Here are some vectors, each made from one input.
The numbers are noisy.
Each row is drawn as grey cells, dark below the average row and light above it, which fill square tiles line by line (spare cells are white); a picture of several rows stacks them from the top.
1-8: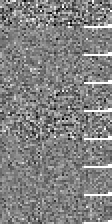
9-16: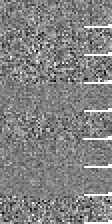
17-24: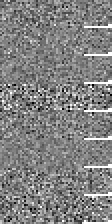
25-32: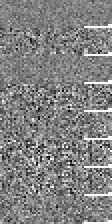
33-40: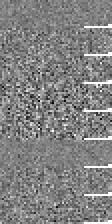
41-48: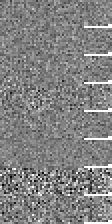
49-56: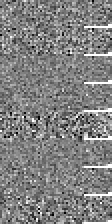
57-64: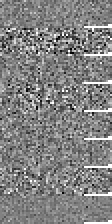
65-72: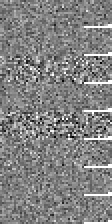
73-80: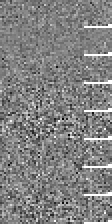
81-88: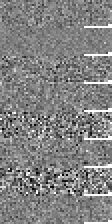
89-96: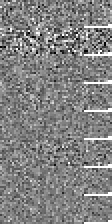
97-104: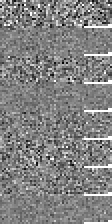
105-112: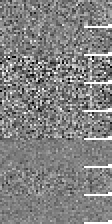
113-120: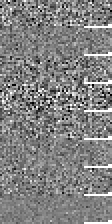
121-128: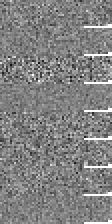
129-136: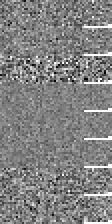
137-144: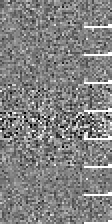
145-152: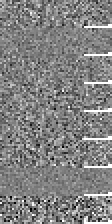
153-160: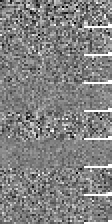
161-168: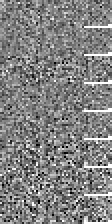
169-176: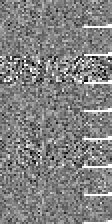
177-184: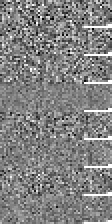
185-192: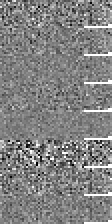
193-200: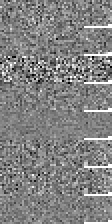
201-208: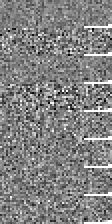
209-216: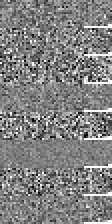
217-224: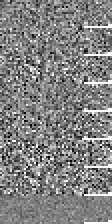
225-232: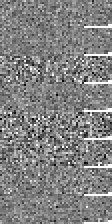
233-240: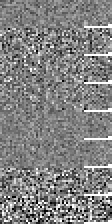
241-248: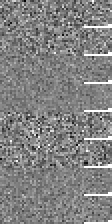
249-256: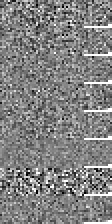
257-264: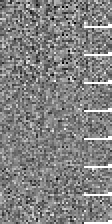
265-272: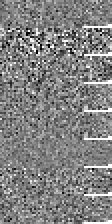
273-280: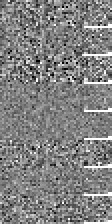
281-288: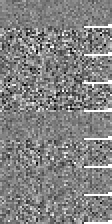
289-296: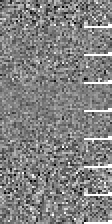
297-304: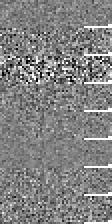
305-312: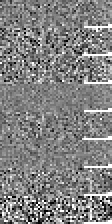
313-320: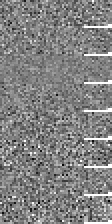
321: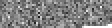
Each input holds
either a point on each of three 10-point circles, a point on an 11-point line and three true/false values, or a point on each of two 6-point lines.
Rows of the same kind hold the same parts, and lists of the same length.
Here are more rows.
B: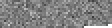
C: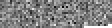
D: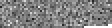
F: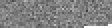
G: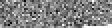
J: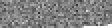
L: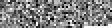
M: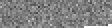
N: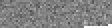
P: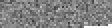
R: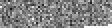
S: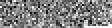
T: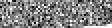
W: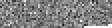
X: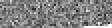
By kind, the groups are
B, C, D, F, L, M, N, P, R, S, W
G, J, T, X

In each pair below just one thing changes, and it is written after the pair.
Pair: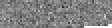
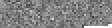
the place on the 11-point line
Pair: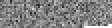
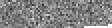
the place on one of the three 10-point circles
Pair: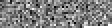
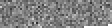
the place on the 11-point line
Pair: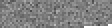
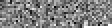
one of the three true/false values
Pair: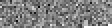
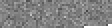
the place on the 11-point line
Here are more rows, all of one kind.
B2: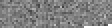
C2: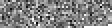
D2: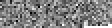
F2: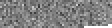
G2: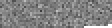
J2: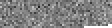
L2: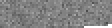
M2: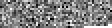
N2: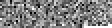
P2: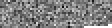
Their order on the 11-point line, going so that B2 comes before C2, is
G2, F2, B2, M2, P2, C2, N2, L2, D2, J2.
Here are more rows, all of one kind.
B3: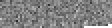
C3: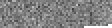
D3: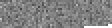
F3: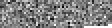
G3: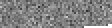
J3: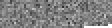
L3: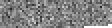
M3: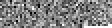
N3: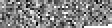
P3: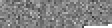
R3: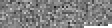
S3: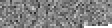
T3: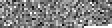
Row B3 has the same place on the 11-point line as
F3, J3, L3 and N3.
